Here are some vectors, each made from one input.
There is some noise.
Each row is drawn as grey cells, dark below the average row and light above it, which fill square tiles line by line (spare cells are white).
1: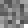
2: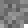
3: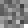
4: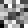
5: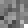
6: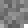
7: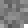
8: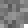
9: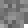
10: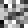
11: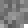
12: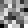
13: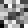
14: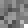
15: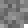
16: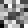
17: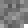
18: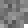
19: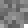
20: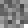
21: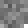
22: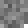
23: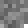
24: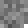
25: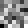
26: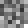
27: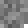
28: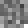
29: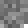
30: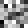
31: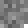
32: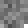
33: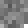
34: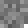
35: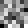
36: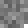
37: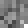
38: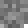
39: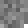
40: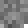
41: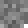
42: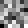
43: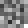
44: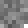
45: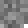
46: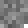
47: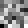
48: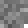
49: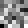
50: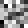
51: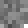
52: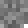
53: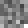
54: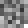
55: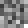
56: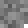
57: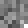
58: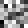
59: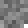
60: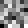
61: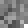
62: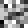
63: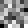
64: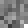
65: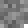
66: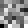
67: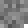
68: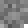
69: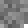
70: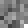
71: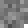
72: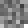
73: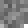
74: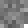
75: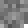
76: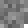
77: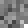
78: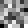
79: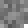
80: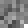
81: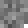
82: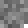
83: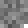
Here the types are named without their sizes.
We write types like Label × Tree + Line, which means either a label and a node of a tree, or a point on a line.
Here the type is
Line.
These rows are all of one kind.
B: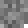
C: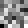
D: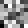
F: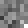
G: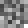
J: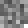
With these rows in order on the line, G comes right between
C and J.
